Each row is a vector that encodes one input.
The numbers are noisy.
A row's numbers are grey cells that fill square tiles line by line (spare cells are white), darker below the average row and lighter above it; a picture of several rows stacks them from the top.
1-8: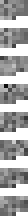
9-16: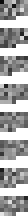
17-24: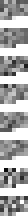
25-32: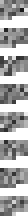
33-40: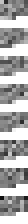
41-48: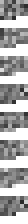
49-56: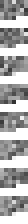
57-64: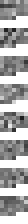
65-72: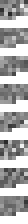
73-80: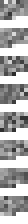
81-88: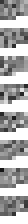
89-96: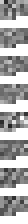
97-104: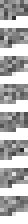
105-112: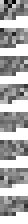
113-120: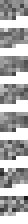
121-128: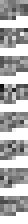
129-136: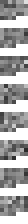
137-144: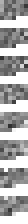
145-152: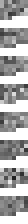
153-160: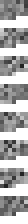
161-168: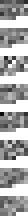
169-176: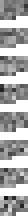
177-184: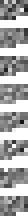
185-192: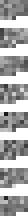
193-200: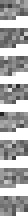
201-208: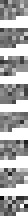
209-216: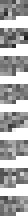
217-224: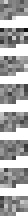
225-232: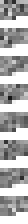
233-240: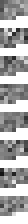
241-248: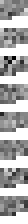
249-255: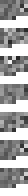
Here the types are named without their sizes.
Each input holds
either a point on a circle and a true/false value, or a label.
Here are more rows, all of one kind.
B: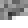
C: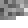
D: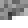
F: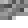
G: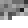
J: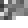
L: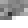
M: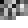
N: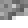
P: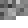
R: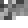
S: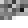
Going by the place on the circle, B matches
D and M.
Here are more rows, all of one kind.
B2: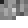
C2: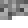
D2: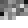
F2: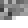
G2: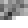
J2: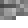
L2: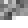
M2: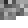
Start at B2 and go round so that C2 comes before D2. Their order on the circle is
B2, M2, G2, F2, C2, J2, D2, L2.
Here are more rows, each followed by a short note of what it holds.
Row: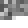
a point on a circle and a true/false value
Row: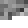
a point on a circle and a true/false value
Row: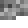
a point on a circle and a true/false value
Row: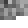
a point on a circle and a true/false value
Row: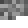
a label
